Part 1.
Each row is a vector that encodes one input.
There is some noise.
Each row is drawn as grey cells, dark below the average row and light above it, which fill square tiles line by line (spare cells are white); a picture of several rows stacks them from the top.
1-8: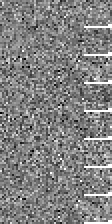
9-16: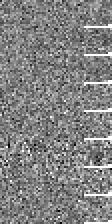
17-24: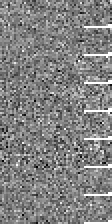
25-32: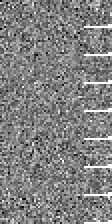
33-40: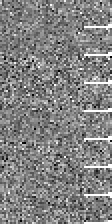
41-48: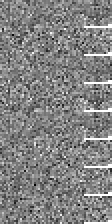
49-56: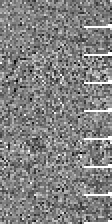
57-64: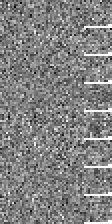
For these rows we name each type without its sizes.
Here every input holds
either a point on a circle, or a point on a line.
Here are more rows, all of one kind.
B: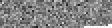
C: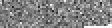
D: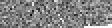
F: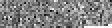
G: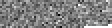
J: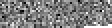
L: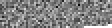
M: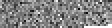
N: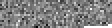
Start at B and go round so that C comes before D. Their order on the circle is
B, N, L, J, G, F, C, M, D.
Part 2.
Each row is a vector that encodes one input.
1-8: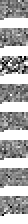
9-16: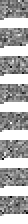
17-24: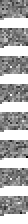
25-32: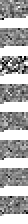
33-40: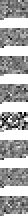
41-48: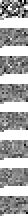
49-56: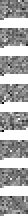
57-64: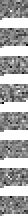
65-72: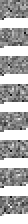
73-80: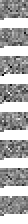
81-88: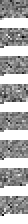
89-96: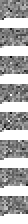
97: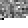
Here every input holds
either a fixed value, or a point on each of two 4-point lines and a true/false value.
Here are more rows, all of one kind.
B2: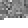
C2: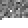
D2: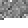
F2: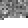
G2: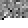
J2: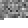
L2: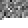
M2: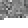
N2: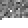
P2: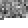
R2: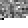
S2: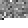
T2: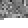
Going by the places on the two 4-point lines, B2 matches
C2, M2 and N2.
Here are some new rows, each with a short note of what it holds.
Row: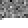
a point on each of two 4-point lines and a true/false value
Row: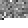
a point on each of two 4-point lines and a true/false value
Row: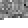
a point on each of two 4-point lines and a true/false value
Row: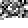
a fixed value
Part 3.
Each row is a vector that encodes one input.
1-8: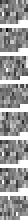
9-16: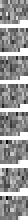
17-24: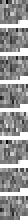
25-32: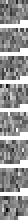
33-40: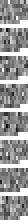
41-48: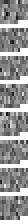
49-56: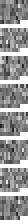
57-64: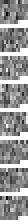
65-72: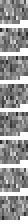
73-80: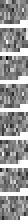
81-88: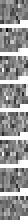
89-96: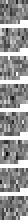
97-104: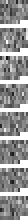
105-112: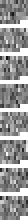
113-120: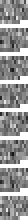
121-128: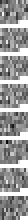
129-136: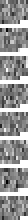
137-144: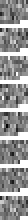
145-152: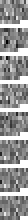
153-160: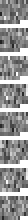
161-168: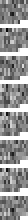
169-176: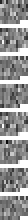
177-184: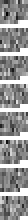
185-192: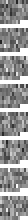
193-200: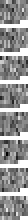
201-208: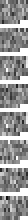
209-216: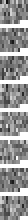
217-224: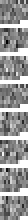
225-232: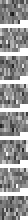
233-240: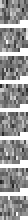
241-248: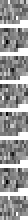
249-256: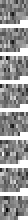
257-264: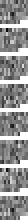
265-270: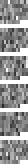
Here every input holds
either one of 10 labels, or a point on a 10-point line.
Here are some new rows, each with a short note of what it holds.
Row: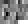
a point on a 10-point line
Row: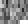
a point on a 10-point line
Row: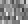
a point on a 10-point line
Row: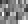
a point on a 10-point line
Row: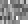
a point on a 10-point line
